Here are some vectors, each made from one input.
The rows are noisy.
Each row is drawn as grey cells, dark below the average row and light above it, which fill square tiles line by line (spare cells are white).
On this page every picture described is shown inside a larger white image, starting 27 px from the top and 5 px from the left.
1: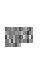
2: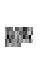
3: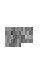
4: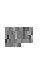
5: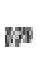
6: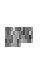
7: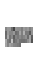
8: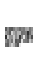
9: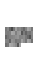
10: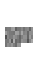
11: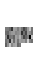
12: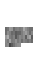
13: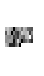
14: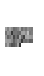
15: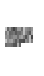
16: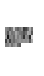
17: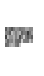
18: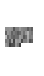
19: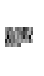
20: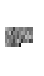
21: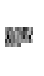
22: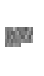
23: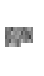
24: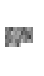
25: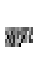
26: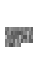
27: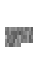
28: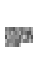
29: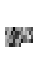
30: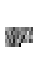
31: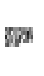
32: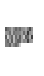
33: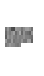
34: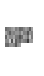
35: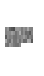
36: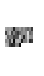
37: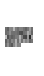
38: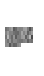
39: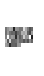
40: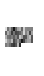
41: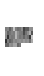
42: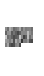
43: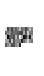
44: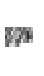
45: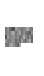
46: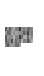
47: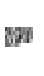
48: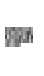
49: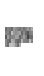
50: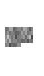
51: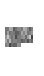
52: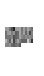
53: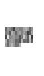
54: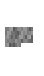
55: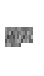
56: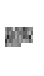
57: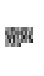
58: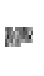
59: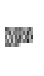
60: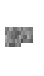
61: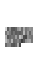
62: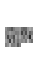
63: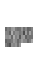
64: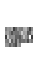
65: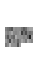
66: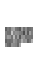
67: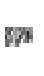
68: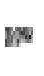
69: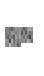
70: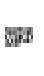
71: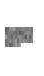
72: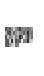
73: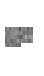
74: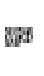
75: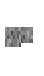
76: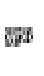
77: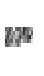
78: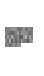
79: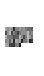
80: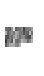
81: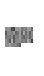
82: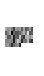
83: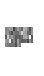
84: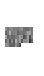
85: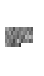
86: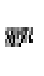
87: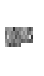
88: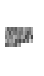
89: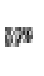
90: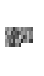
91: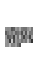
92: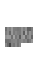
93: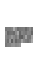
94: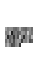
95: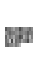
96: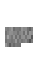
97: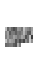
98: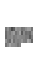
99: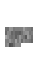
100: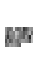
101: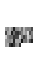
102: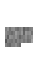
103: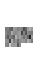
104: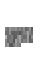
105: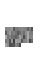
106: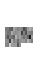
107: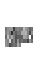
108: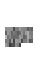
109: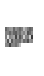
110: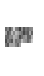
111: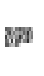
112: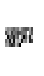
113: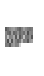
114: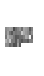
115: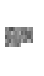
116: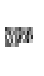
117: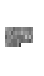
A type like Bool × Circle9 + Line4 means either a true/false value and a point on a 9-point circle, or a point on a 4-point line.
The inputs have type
Line8 + List2(Line7).
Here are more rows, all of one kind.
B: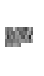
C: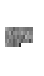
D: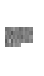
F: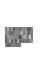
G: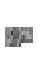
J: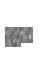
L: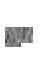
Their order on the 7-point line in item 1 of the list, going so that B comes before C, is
B, D, G, J, C, L, F.
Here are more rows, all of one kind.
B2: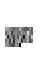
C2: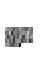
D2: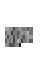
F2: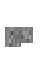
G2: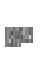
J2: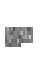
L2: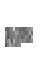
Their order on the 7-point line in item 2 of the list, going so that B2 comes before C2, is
B2, F2, C2, D2, J2, G2, L2.
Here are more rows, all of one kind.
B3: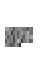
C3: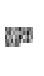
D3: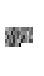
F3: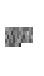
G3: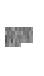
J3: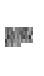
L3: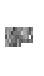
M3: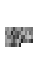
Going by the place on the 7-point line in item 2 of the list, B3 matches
G3 and J3.
